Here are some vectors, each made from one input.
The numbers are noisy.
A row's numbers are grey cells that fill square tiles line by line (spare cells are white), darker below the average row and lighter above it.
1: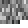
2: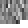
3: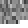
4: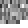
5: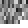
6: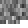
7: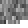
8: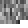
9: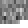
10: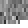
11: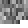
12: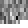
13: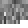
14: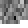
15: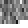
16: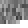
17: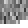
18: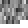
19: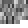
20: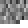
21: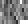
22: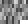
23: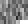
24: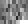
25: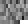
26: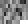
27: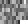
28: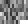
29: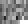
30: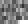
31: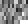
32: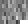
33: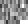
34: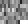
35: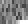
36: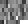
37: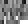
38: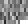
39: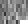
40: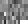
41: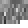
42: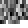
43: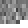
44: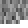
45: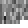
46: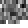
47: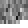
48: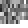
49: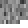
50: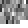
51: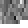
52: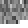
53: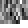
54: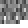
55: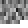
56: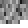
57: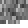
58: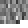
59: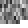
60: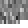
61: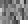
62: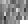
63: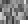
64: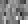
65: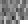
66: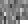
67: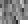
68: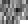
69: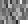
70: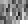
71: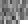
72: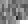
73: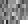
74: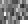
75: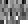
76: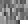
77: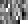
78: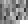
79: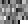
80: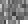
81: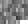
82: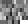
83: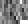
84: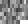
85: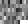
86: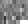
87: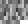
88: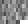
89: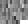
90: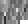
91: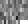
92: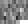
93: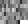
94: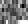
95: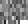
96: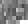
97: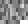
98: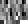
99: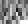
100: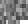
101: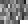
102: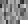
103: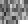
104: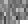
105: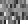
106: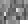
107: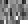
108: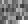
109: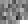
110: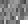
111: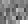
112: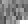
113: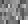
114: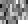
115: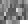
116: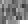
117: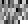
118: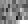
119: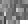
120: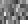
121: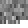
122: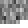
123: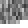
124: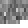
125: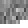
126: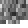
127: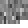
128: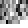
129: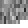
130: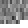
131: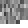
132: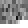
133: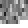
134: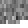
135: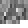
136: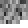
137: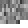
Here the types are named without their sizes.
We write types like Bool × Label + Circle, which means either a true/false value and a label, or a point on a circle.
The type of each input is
Bool × (Circle + Unit) + Line.
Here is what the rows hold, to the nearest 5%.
About 55% of them hold a point on a line. The rest hold a true/false value, together with either a point on a circle, or a fixed value.
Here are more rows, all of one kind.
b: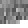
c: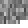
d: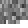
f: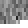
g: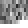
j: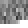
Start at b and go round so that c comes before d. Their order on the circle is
b, j, c, d, g, f.
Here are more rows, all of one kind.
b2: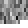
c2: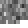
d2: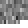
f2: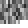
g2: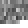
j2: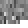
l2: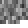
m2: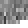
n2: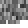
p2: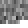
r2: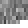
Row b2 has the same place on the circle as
g2, j2, n2 and p2.
